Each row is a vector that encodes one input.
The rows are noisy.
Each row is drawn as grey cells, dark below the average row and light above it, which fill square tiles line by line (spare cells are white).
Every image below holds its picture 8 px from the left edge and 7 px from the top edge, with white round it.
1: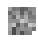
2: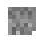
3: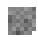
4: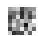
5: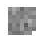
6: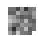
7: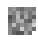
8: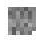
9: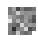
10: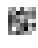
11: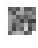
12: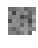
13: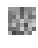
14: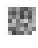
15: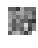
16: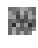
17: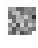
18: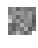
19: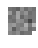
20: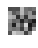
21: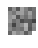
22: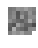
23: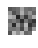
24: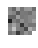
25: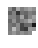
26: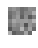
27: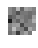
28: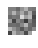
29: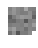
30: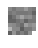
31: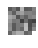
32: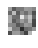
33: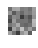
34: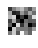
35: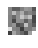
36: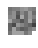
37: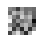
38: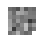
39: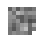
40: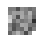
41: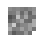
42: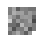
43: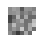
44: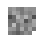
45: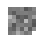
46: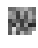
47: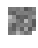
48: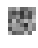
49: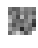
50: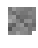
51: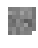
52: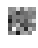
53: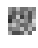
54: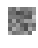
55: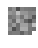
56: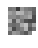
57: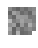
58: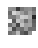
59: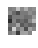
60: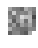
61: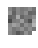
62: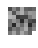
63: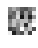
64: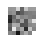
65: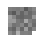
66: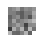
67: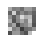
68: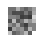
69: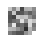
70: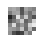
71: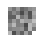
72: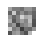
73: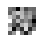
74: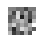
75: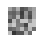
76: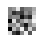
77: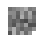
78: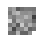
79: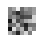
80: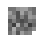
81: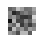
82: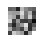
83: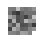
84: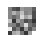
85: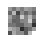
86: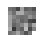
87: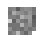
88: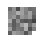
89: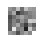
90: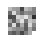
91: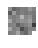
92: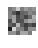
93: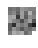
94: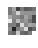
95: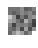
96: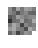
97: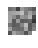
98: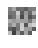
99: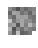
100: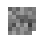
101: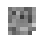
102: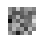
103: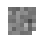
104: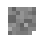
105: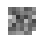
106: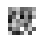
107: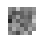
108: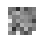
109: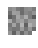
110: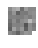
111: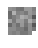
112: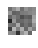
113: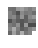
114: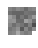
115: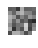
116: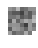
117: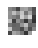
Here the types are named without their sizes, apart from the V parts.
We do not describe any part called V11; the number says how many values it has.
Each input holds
a true/false value, together with either a point on a line, or a value of V11.
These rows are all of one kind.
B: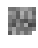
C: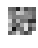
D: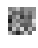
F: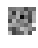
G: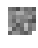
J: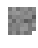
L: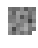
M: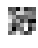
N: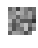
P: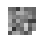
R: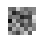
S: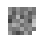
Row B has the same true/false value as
D, J and N.
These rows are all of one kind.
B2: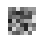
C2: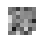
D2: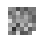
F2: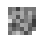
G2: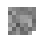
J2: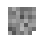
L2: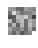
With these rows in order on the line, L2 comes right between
B2 and F2.
